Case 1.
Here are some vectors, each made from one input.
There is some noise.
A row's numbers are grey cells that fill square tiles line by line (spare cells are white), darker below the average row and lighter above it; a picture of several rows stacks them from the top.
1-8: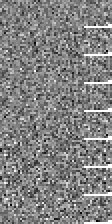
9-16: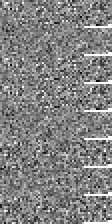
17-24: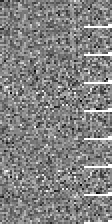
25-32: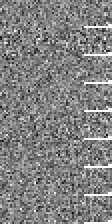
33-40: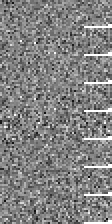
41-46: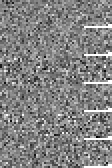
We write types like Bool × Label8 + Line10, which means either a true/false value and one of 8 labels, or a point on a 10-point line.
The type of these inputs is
Line7.
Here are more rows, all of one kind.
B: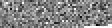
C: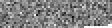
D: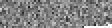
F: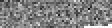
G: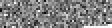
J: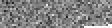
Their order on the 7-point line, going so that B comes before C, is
B, C, D, J, F, G.
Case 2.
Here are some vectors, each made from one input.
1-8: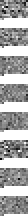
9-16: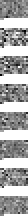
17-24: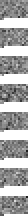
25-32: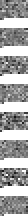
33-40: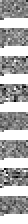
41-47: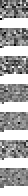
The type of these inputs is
Circle9 + Unit.
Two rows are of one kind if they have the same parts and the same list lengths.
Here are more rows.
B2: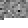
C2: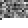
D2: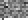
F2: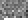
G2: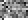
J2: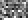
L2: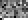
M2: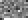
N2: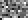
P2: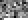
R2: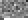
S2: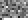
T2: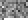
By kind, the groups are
B2, C2, D2, F2, G2, J2, M2, N2, R2, S2, T2
L2, P2

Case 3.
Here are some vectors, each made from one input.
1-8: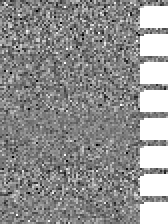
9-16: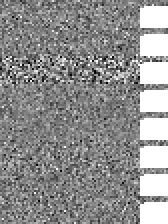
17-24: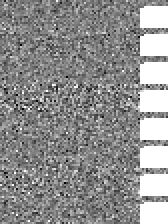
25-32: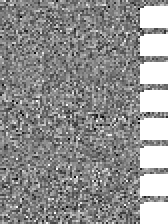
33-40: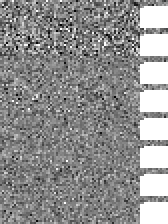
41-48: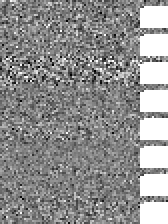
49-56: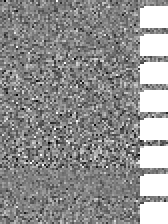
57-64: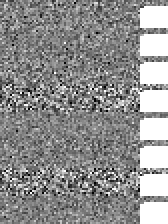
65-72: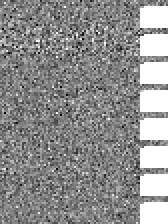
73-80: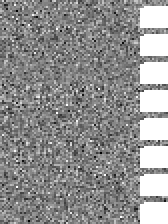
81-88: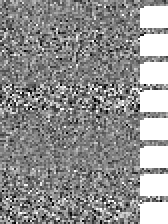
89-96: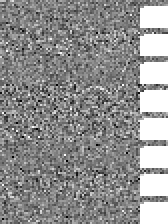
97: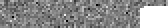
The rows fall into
2 kinds.
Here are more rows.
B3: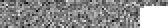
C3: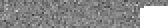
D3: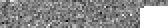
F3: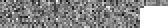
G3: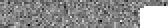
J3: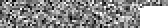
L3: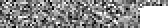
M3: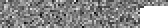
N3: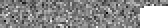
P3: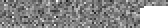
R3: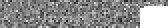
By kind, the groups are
B3, C3, D3, F3, G3, M3, N3, P3, R3
J3, L3

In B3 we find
a node of a 16-node tree.
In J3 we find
a fixed value.
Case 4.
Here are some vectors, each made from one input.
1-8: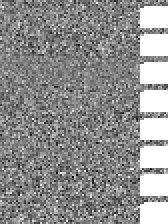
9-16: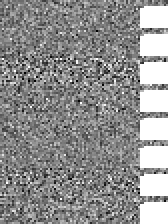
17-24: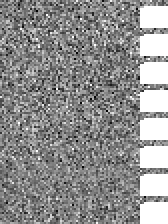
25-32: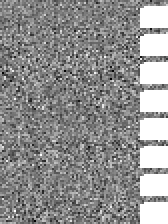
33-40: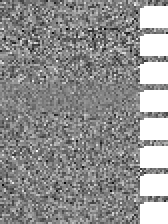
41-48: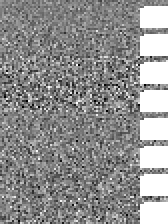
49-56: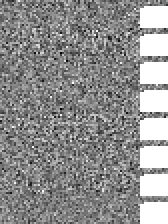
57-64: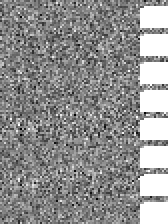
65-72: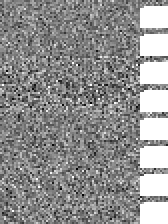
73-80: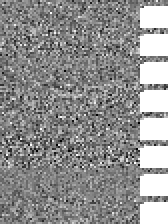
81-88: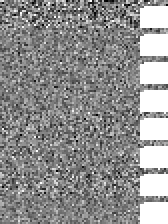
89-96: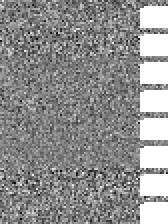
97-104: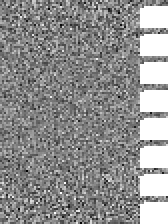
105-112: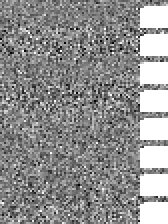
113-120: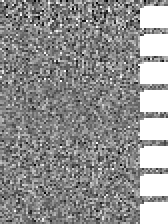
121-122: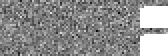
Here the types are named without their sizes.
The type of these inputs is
Tree.
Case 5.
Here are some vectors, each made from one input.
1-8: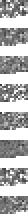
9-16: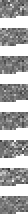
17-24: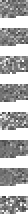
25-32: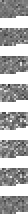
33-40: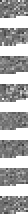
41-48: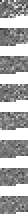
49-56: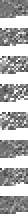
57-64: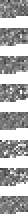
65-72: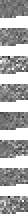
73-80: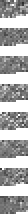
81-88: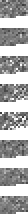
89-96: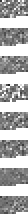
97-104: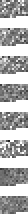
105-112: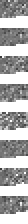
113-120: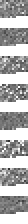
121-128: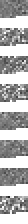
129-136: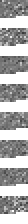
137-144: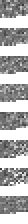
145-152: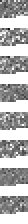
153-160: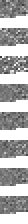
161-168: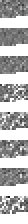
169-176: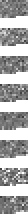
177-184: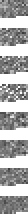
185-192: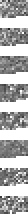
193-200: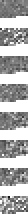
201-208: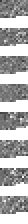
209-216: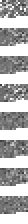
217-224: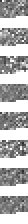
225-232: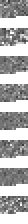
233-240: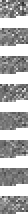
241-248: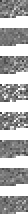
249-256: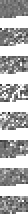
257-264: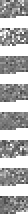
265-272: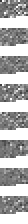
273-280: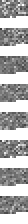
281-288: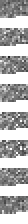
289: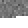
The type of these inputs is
Label8.
